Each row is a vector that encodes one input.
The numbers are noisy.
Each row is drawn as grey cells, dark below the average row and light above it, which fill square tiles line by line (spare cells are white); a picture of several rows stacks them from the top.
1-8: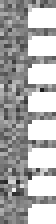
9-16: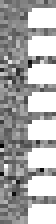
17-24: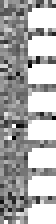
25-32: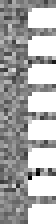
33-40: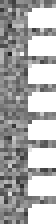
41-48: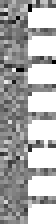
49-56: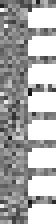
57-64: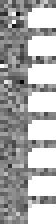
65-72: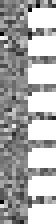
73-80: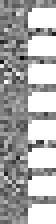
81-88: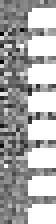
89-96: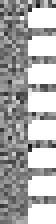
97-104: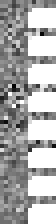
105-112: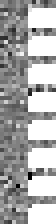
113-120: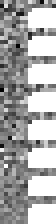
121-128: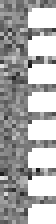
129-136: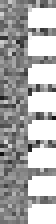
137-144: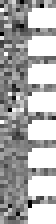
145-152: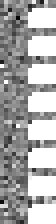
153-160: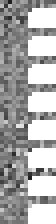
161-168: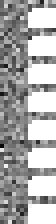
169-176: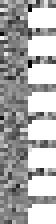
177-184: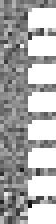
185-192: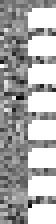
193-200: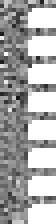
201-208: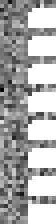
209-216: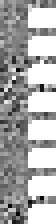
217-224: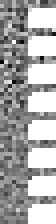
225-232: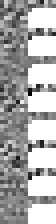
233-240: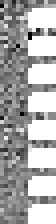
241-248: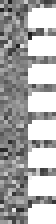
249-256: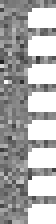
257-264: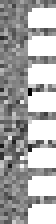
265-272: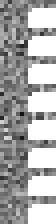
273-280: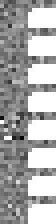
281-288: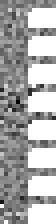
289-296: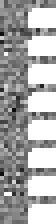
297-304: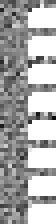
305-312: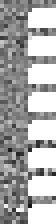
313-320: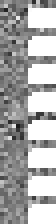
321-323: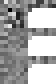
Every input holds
either a point on a 20-point circle, or a list of up to two items, each a point on each of two 4-point lines.
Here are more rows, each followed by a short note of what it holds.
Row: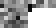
a list of two items
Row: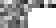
a list of two items
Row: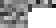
a list of two items
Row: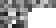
the empty list
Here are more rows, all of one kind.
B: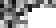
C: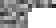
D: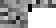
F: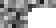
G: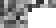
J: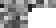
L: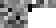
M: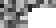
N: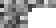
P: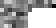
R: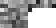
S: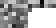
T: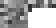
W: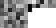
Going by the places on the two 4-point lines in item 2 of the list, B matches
L, S, T and W.
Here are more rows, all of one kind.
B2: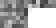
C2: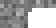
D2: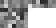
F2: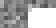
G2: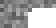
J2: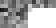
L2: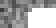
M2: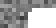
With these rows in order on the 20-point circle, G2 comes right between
D2 and J2.
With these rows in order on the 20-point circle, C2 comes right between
B2 and L2.
